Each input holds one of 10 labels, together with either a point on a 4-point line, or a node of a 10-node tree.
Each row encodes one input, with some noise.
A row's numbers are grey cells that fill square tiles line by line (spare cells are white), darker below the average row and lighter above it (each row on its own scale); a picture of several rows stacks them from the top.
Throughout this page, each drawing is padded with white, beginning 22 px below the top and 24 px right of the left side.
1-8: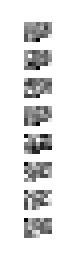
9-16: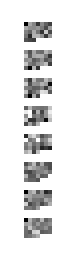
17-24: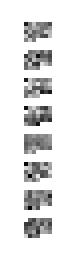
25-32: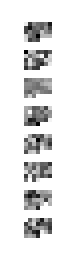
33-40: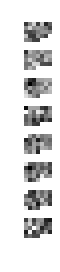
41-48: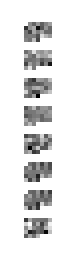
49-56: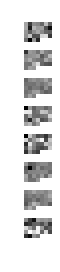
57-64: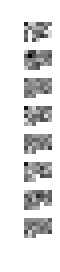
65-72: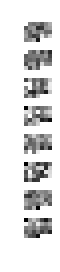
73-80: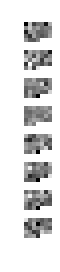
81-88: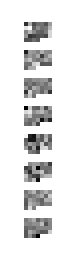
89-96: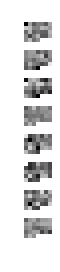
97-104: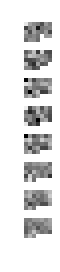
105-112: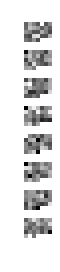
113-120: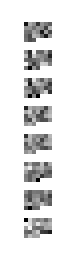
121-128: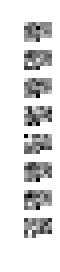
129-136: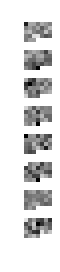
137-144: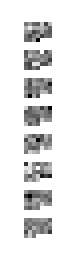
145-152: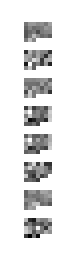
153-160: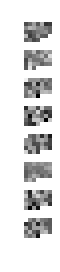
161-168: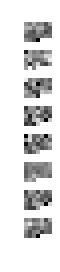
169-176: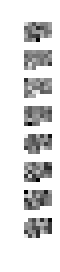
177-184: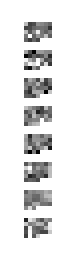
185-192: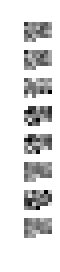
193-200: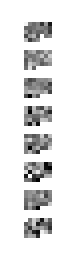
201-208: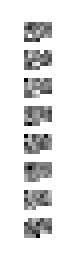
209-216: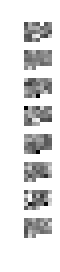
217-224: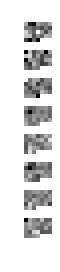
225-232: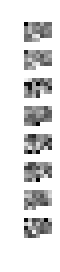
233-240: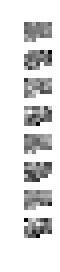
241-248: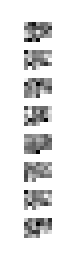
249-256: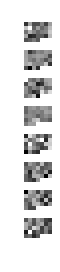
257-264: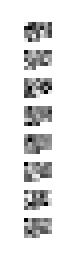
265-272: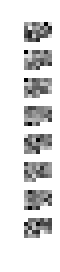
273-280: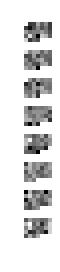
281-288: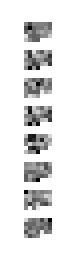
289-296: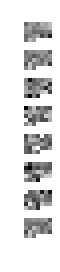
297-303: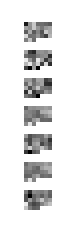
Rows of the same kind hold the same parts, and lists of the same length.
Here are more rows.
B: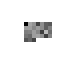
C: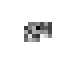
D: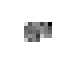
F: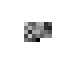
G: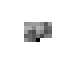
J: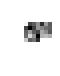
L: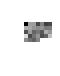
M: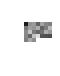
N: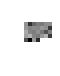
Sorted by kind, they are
B, F, G, L, M
C, D, J, N

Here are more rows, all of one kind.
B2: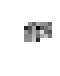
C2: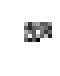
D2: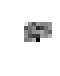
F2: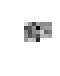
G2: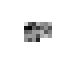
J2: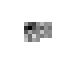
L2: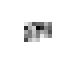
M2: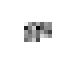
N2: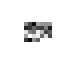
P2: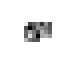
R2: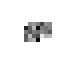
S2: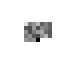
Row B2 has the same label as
J2, L2, M2 and N2.
